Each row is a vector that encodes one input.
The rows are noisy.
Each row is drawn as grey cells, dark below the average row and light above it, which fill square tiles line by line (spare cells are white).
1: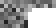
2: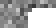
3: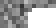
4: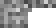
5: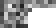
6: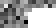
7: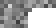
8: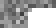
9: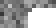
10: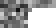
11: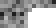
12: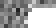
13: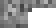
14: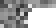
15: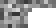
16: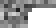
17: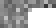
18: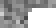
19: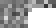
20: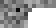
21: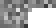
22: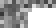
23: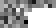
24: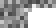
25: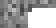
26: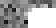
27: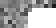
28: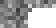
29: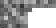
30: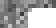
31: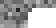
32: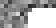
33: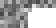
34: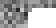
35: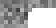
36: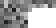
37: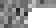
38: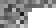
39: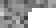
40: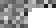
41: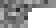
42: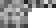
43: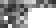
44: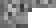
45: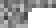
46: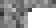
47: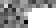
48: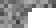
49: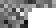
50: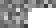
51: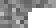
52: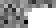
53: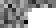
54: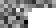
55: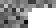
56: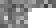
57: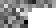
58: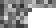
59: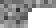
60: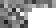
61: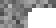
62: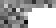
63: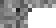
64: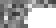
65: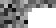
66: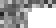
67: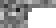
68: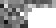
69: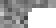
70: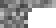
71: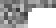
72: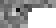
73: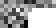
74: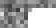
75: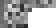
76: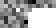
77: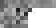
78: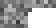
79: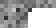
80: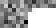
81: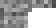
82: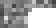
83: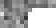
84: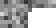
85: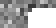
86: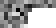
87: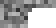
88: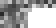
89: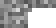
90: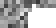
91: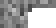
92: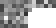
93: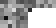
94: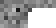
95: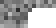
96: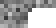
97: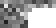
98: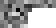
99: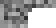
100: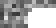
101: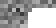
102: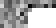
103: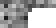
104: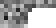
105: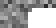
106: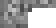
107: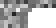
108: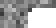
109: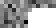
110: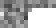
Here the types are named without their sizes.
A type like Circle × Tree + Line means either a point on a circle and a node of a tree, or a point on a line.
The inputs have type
Bool × Bool × Bool × Bool + Tree + Unit.
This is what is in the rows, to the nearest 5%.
About 5% of them hold a fixed value. About 20% of them hold a node of a tree. The rest hold four true/false values.
